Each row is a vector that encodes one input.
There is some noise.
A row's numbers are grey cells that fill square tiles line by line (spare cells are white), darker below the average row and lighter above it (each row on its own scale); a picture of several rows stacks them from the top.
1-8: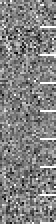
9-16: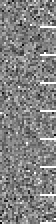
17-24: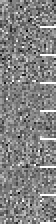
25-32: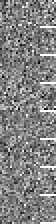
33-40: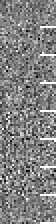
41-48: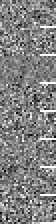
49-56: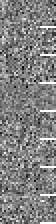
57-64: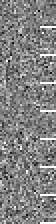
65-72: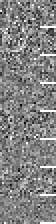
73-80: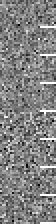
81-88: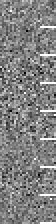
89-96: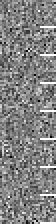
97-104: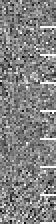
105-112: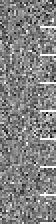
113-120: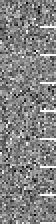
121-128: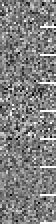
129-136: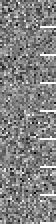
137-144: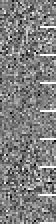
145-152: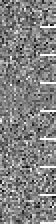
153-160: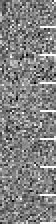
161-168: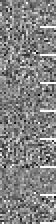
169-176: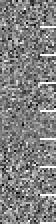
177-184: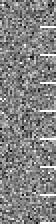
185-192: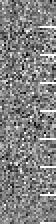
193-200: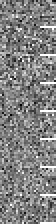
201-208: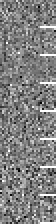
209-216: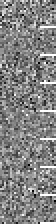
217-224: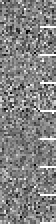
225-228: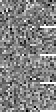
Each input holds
a point on a 4-point line and a node of a 9-node tree, together with a list of up to two points on a 6-point circle.
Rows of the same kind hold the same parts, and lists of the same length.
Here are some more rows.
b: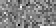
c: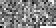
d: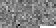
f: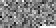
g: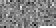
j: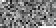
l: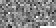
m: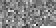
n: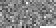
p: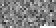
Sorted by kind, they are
b, c, f, g, j, l
d, p
m, n

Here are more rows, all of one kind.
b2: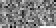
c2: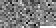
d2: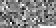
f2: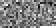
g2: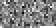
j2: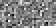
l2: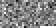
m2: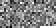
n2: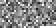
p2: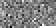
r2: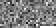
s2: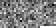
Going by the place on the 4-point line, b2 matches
f2, g2 and p2.
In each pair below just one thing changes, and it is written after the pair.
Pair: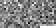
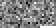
the place on the 6-point circle in item 1 of the list
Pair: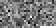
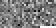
the place on the 4-point line
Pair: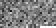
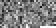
the place on the 6-point circle in item 1 of the list
